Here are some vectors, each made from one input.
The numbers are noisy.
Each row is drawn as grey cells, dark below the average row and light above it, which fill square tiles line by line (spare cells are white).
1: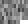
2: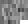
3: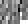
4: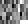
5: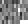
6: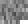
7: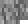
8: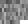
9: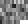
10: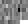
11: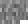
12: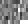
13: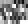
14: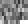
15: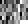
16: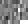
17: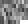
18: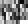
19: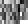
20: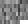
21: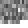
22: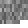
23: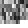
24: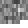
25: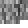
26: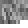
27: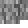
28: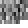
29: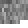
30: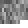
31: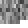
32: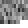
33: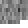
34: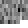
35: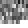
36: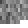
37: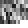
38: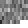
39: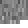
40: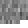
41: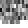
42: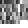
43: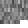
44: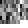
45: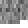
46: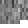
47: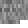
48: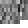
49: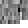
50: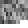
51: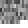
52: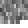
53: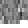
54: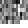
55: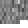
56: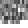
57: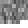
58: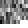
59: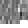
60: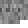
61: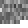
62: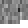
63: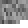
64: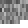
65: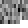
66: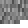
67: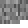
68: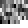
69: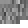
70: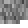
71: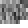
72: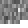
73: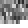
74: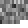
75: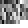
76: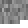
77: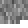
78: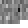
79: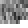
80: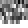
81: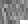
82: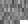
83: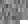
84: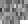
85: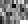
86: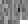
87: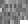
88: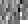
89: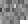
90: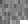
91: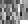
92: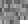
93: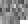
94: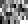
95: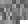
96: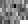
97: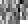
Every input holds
either a point on a 7-point line, or a point on an 11-point line.
